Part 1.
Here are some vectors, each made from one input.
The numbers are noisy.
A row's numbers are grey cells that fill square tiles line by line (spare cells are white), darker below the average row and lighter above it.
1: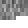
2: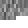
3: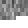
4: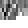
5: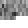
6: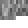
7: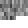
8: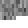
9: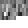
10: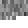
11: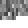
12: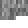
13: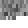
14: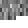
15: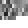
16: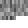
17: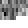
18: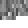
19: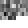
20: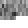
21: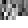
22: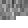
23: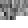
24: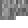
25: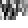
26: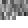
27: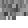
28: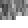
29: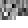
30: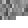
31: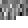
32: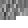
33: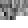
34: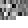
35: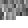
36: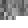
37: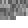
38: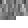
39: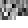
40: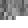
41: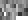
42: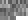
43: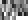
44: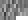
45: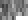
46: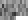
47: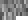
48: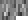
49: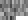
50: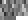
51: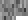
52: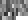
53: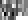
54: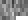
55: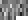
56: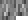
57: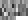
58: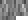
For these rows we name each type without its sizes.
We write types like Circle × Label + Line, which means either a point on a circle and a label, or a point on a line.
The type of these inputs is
Label.
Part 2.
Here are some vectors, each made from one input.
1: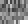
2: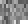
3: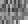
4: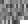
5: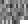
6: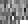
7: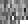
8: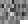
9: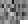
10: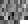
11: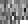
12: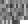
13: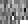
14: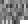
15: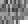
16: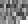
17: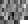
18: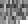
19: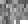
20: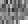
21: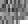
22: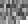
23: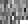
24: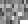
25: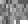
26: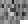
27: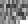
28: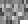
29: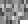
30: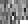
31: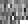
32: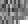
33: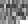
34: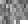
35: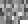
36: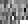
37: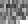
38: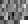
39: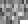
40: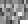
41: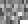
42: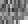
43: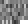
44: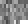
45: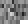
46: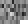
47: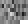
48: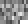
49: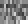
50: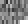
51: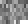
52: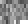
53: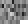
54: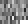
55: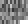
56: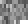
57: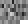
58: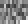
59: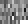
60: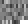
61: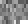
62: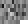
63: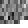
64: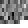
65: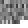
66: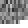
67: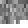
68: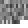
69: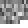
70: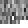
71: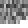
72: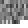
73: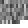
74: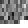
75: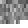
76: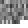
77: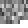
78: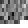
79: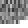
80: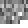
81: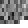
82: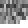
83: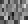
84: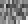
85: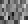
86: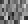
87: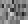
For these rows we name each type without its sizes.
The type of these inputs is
Line.
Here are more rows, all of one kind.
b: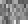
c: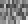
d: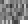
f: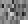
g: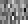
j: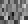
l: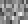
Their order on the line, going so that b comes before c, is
g, l, b, f, c, d, j.
